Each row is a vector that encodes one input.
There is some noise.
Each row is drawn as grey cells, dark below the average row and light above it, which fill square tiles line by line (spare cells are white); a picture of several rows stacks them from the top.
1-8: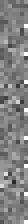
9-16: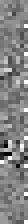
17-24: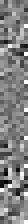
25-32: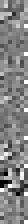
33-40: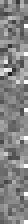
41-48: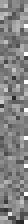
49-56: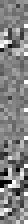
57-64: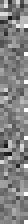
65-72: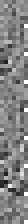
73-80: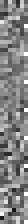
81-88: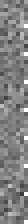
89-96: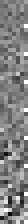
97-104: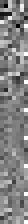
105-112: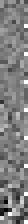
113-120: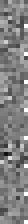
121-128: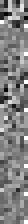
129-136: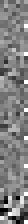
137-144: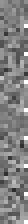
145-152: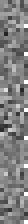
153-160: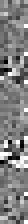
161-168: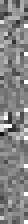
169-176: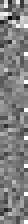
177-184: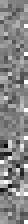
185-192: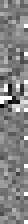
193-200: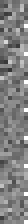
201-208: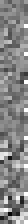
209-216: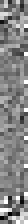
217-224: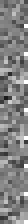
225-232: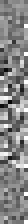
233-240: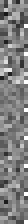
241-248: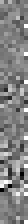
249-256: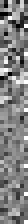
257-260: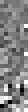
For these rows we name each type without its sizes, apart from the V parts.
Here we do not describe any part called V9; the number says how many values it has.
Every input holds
a point on a line, together with either a point on a line, or a value of V9.
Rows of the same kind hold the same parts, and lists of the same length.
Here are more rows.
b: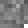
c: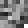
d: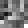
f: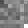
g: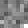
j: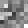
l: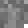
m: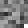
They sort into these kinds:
b, c, j, m
d, f, g, l

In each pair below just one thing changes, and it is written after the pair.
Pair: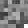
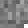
the place on the line
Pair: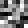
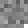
the value of V9
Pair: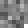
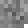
the place on the line
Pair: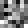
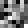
the place on the line
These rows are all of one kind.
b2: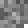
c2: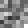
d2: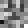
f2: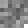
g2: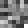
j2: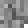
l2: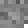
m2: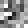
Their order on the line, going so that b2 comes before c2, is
b2, l2, d2, f2, c2, j2, g2, m2.
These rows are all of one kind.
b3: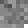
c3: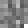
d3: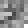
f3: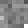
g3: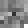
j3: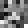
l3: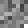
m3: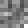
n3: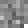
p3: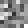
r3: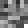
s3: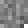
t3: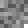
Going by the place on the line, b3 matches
d3, f3 and n3.
